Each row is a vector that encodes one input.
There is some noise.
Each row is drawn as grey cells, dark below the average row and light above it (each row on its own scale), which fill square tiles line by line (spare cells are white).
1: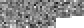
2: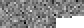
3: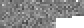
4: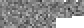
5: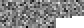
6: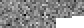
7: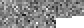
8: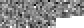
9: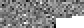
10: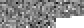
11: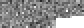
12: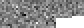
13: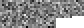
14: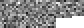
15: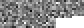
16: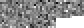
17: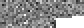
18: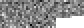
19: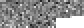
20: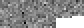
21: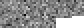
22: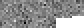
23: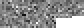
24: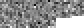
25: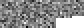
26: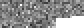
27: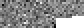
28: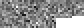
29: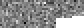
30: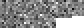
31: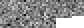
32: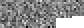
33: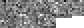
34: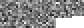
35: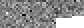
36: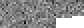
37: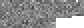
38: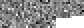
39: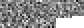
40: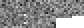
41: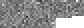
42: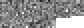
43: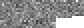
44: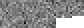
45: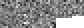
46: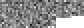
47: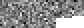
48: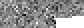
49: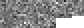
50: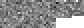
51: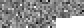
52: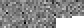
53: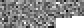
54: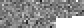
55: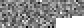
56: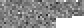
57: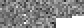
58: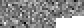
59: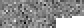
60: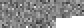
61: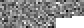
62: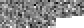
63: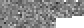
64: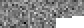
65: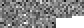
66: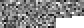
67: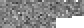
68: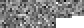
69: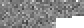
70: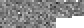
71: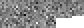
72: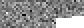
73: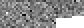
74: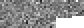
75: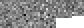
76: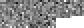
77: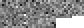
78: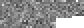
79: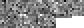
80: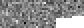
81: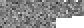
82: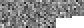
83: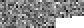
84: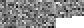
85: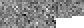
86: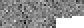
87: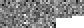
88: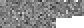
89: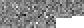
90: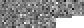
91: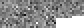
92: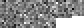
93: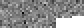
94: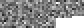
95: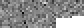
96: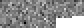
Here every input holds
a point on a 6-point line, together with either a point on a 6-point line, or a node of a 7-node tree.
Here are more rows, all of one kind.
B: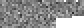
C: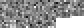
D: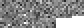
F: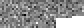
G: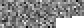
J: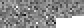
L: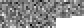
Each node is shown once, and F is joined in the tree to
D.
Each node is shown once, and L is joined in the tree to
B.
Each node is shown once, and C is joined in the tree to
J.
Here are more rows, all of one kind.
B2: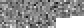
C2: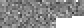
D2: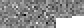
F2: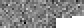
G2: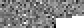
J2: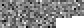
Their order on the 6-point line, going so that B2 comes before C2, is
B2, C2, D2, F2, G2, J2.
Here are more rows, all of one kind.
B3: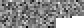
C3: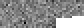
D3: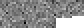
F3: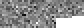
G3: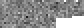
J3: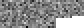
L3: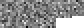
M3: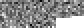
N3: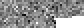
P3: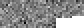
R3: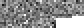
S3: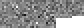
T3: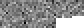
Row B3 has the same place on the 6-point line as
J3 and L3.
